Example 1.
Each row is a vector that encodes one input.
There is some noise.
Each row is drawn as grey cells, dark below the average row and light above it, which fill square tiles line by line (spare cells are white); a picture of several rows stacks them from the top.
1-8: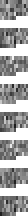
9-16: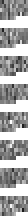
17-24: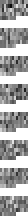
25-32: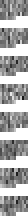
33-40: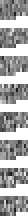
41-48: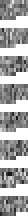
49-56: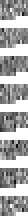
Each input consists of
a point on an 8-point circle.
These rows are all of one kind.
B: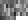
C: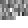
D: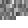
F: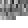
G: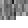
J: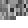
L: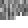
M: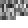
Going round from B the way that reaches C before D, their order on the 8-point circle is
B, M, C, L, D, J, F, G.
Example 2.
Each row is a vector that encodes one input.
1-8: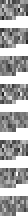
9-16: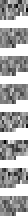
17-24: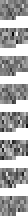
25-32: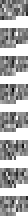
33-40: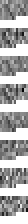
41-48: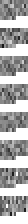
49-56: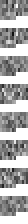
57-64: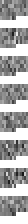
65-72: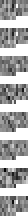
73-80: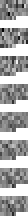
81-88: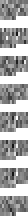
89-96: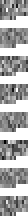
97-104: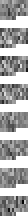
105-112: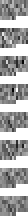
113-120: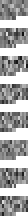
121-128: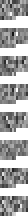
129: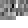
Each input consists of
one of 7 labels.
